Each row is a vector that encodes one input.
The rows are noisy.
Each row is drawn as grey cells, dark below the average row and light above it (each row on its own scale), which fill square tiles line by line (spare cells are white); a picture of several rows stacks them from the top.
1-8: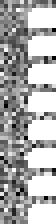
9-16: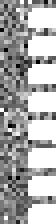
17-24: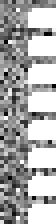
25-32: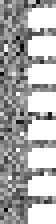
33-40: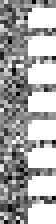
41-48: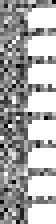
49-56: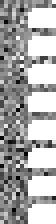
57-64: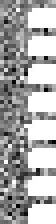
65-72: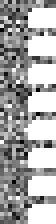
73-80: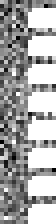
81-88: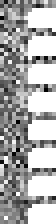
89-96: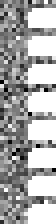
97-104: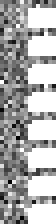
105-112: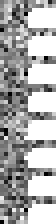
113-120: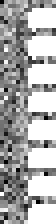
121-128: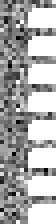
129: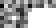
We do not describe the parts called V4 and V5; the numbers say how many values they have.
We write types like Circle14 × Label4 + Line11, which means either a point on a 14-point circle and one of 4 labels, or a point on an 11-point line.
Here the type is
Bool × V4 + Label7 × V5.
